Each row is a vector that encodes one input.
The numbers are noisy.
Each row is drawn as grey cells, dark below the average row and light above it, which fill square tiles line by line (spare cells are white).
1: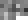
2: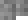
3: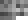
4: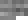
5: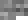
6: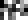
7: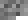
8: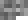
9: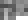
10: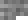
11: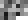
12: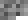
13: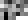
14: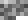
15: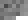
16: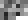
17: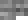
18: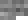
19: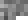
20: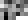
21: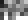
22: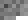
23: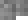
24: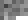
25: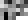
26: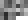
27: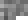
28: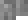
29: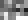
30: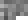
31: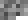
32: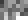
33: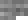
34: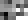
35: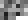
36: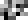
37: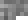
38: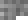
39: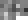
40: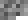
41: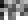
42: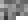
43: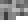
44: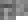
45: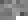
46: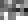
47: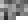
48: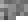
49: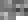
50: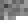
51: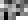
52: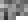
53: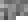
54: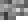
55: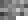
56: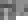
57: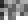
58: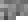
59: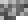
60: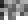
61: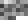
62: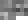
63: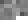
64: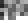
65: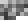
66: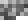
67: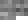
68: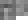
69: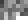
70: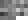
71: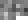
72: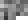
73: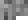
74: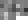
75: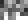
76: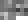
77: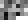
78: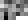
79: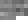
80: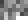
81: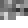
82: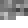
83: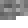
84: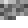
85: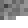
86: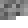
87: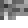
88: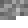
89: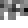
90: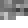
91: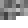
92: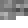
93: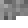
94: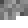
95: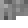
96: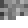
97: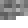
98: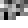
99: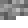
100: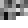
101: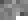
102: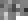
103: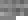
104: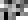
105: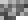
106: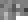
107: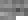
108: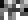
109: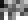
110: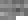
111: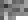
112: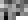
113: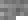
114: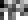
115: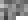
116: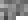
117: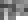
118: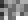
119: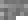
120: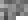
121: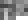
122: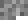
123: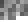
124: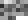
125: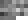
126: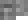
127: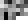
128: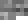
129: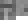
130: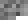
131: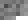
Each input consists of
either a fixed value, or three true/false values.
